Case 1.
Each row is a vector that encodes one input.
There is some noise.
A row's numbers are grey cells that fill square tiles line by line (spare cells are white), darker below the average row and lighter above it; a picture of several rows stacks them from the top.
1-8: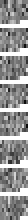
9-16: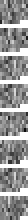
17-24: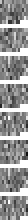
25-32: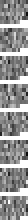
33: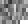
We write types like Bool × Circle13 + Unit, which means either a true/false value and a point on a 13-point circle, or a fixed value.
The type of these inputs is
Bool × Bool × Bool + Unit.
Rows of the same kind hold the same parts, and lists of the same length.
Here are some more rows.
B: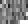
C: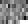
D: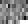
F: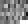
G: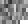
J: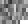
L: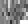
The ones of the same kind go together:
B, C, D, F, L
G, J

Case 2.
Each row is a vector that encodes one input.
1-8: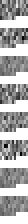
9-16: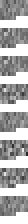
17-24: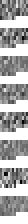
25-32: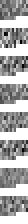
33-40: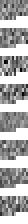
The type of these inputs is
Tree9.
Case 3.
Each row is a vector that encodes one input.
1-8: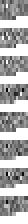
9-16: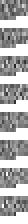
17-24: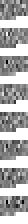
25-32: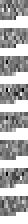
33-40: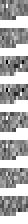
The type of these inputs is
Line6 × Line6.
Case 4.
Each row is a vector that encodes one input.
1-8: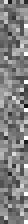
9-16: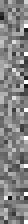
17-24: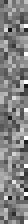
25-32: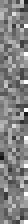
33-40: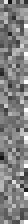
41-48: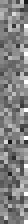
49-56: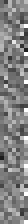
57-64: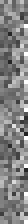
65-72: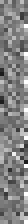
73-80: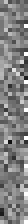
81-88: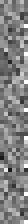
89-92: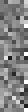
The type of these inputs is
Circle10.
